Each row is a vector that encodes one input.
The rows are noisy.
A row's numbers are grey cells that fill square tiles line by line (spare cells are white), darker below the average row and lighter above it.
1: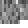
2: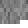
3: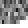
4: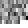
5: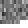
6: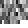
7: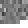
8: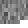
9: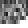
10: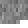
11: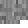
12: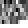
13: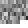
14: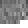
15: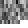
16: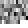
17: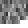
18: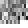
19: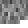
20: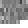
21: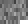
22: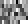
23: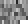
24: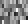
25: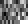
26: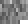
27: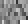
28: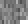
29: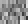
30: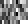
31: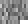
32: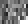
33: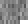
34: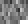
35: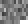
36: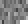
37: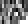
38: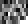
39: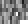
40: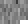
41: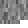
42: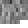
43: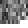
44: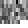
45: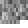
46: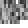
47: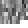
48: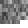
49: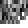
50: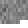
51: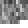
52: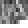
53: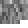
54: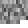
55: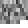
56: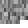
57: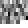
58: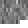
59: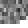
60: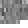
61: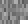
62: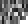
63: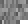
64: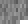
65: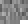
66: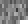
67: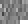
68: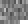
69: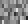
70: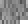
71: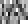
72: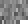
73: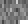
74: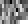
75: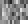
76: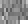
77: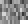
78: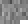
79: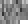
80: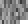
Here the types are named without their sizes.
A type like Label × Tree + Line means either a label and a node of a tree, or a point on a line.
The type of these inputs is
List(Line).
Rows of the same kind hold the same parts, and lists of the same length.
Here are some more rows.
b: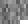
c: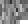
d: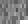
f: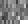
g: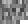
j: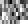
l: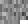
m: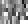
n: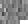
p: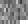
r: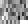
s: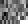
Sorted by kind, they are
b, c, d, f, j, l, r
g, m
n, p, s

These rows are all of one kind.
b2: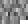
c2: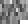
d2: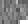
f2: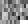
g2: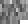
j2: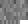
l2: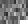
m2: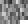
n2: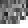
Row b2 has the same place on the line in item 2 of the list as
c2 and g2.
